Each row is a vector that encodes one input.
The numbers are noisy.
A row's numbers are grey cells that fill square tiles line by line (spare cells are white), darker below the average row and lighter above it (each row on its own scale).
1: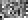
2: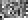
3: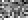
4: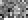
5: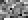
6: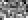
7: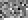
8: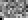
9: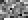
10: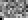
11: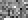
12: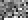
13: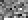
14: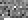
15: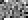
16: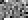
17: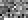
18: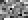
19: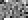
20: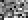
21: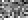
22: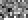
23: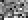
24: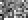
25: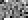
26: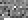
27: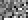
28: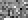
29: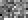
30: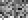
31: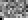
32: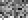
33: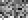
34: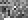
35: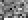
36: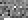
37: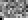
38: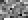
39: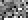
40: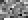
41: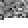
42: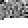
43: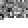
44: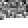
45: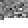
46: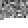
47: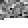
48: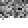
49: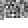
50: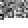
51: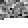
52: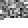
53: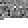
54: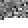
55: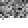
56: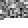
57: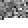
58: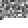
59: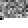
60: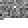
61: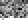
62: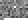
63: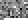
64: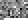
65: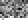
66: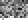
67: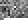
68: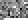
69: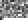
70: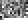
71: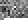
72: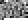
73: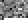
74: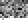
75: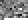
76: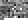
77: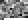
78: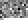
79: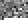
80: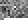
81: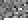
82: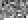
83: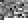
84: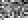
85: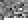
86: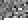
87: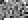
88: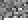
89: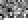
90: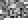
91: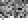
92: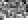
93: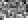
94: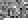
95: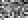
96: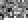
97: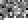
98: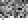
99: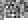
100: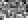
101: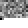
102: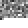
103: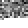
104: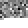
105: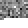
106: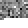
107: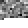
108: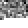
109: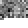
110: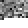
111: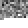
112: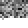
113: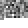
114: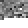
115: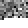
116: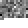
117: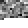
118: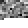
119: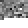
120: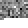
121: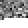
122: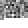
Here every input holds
either three true/false values, or a list of up to two points on a 7-point line.
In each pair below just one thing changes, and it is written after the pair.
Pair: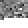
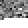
the place on the 7-point line in item 2 of the list
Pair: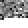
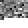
the place on the 7-point line in item 2 of the list
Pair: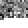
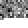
the place on the 7-point line in item 2 of the list
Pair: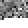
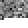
the place on the 7-point line in item 1 of the list
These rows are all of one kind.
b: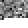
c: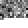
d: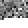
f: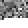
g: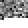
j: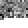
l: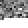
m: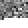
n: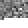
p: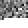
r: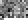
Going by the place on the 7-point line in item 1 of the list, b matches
g and l.
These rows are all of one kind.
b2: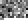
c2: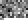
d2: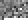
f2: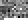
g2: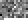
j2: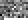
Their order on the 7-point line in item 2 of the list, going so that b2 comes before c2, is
b2, c2, g2, d2, j2, f2.
